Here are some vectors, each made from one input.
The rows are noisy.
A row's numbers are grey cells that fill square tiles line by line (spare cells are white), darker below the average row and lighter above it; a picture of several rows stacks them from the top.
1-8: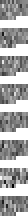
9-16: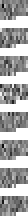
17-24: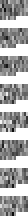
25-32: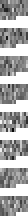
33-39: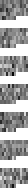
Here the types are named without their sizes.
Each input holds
a point on a line, together with either a fixed value, or three true/false values.
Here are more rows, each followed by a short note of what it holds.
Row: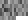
a point on a line and three true/false values
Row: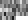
a point on a line
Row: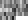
a point on a line
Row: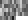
a point on a line
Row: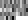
a point on a line
